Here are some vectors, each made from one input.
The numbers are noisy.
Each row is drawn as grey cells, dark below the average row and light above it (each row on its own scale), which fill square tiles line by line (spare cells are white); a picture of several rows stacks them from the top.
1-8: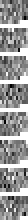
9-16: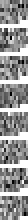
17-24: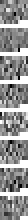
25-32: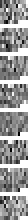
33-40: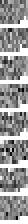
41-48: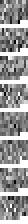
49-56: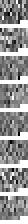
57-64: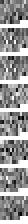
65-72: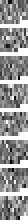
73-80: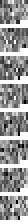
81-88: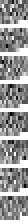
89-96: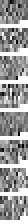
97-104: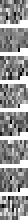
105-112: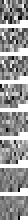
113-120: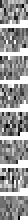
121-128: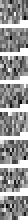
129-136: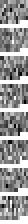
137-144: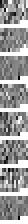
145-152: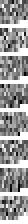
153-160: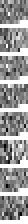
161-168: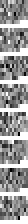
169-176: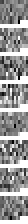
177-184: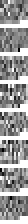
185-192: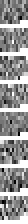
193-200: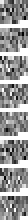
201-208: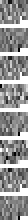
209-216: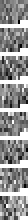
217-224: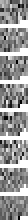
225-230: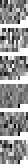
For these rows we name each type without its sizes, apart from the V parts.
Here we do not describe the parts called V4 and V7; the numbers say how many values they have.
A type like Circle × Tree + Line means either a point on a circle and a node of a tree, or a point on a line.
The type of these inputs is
(Bool × Bool × Bool + Unit) × V4 × V7 + Label.
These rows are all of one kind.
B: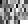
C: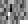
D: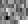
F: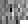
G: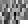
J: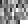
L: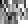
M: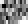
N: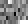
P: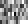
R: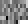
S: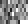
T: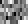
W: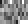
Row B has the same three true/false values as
G, J, R and S.
